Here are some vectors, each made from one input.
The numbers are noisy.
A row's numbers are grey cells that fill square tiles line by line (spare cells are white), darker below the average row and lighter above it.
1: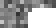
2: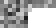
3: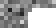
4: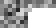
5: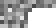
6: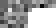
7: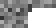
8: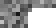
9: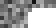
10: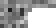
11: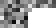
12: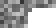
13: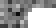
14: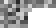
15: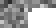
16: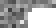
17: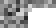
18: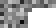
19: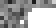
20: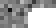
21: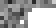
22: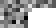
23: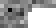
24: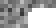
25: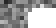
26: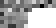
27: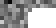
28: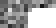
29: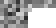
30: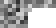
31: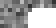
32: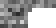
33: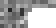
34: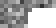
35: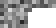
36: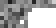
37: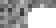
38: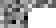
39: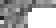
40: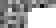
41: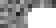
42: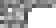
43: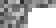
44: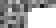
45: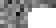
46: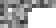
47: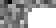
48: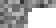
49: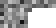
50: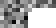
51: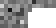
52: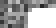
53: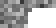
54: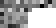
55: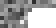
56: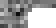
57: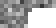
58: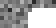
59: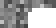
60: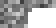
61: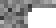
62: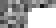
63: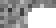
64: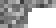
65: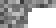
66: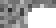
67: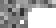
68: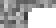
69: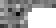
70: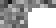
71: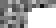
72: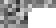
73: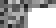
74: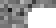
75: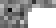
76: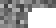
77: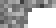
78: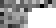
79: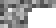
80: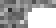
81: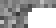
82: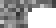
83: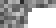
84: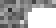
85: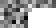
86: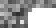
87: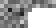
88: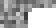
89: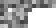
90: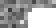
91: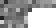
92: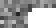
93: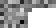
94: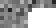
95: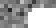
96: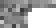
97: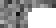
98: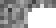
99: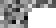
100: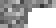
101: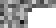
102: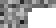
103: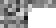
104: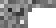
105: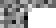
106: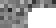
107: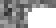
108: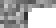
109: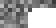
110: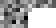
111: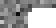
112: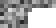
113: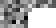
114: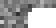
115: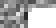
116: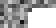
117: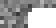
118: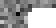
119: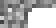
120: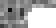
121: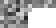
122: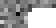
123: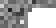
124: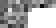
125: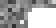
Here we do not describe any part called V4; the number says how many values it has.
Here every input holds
either a point on a 7-point line and a value of V4, or a point on an 8-point line.
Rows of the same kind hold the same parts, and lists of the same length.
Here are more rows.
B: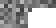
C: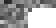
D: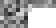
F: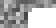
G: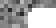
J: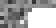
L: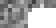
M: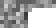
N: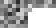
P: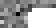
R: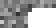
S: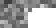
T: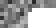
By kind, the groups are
B, C, G, J, L, P, R, S, T
D, F, M, N

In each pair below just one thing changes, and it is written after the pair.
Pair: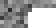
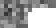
the value of V4
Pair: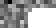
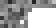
the value of V4
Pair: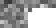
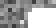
the value of V4
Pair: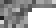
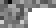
the value of V4
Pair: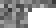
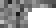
the place on the 7-point line
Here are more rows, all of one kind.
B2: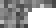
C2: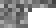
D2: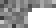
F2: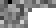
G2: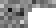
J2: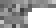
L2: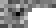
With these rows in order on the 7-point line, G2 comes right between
C2 and J2.
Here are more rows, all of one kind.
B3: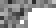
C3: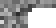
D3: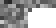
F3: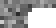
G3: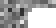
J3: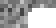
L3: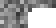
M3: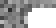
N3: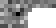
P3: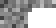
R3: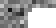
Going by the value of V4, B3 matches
G3, N3 and R3.
